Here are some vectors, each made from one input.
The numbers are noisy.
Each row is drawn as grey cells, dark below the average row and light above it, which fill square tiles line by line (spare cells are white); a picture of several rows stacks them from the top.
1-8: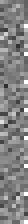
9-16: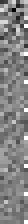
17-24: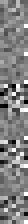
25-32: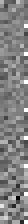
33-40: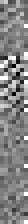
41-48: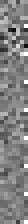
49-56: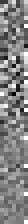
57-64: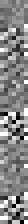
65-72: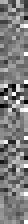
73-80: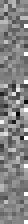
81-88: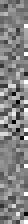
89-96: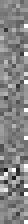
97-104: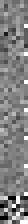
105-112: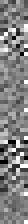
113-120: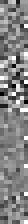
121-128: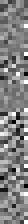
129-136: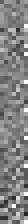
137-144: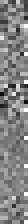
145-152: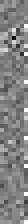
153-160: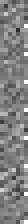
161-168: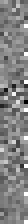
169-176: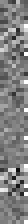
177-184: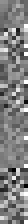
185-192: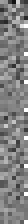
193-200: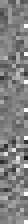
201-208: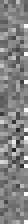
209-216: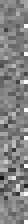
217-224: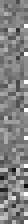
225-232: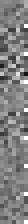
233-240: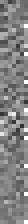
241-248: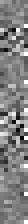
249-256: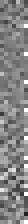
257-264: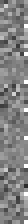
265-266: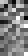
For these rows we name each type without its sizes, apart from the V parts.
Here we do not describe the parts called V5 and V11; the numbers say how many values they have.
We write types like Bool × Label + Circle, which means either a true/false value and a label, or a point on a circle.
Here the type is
Circle × (Label + Line) + V5 × V11.
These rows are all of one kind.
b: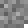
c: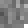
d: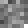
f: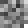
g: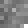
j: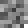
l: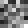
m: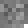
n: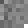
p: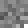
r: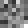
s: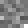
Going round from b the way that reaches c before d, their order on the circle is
b, s, f, g, n, r, m, p, c, j, l, d.
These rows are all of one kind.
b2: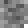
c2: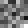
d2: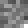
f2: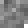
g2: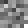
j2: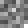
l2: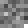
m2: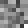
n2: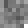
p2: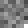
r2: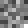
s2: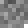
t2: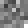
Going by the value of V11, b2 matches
c2 and l2.
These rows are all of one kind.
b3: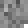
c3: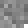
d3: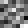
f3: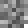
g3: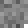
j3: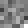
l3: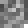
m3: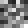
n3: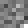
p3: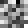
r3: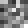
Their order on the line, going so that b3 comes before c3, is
p3, n3, d3, g3, f3, j3, b3, c3, r3, m3, l3.
